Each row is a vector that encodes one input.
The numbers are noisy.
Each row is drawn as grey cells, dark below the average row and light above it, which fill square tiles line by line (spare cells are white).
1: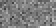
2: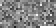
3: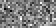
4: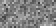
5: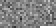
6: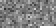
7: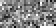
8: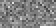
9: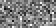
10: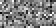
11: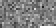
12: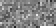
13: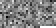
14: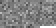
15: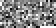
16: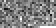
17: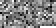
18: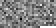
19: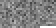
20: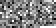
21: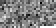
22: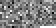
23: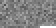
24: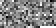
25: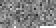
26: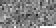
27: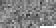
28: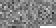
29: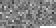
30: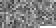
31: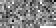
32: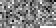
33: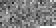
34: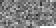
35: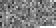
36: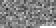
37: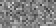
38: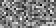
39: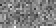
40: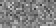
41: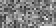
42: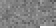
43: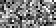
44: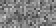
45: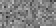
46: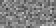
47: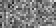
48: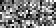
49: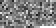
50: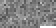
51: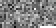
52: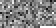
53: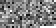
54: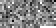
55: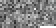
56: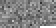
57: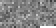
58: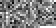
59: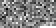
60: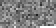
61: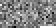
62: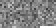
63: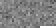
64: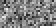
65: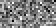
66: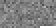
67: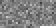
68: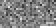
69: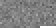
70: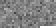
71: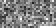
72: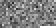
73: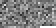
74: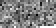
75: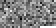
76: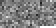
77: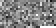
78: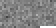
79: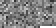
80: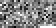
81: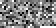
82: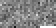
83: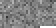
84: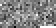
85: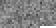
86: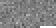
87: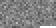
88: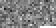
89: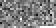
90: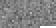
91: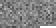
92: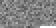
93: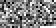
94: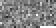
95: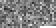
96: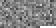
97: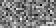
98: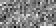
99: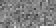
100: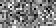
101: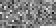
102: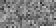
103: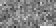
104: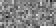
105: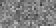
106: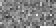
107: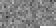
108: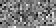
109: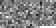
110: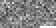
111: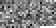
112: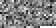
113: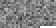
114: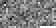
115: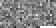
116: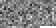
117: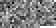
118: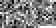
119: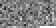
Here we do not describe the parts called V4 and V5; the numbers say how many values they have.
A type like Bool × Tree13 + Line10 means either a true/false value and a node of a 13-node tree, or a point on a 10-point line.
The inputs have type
(Bool × Bool × Bool + Unit) × Line6 + V4 × V5.
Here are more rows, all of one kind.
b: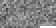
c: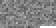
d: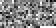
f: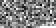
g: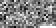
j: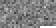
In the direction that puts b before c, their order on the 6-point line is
j, f, b, c, g, d.
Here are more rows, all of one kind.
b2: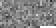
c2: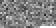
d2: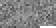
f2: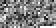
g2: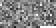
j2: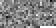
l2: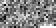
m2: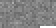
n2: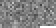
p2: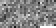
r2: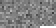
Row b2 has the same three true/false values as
f2, j2, m2 and n2.
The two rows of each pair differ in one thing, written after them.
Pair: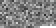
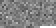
one of the three true/false values
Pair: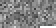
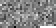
the place on the 6-point line
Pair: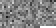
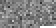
the place on the 6-point line
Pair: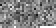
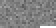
the place on the 6-point line
